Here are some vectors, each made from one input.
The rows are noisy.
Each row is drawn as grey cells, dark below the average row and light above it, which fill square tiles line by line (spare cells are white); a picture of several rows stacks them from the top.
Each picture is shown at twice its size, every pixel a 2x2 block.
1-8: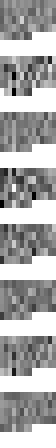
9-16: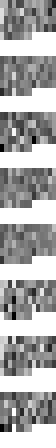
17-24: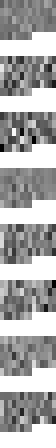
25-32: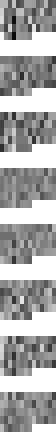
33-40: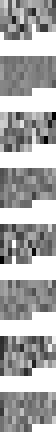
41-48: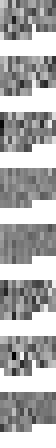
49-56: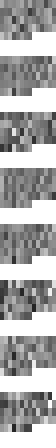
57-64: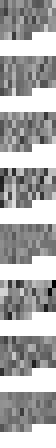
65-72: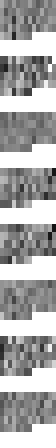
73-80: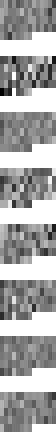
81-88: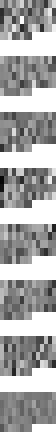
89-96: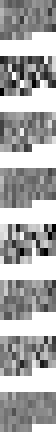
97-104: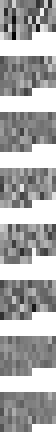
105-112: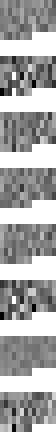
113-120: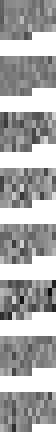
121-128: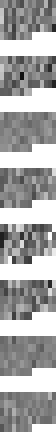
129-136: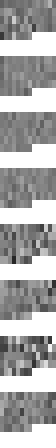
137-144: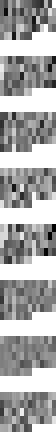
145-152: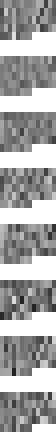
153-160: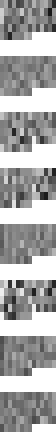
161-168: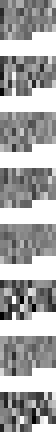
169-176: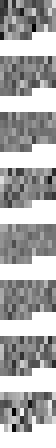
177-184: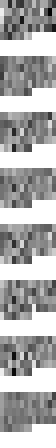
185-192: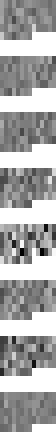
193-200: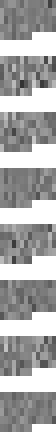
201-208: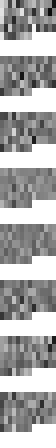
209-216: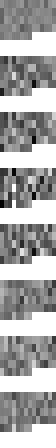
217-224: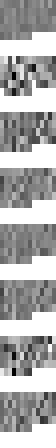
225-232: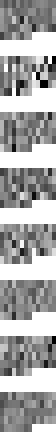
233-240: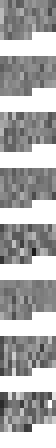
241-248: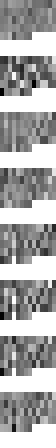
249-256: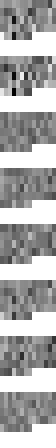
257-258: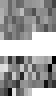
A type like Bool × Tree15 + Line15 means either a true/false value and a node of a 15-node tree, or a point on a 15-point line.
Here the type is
Bool × (Circle11 + Unit).
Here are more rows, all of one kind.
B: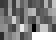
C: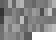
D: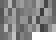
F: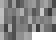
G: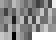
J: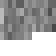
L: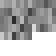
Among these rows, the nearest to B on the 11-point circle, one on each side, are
F and J.
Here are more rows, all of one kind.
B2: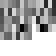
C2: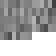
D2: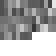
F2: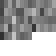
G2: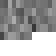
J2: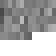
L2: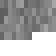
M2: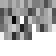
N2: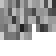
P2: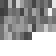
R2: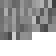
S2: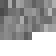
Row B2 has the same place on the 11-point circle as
C2, J2, L2 and R2.
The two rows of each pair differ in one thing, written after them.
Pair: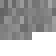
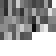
the place on the 11-point circle
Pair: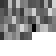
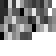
the true/false value
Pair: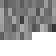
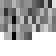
the true/false value
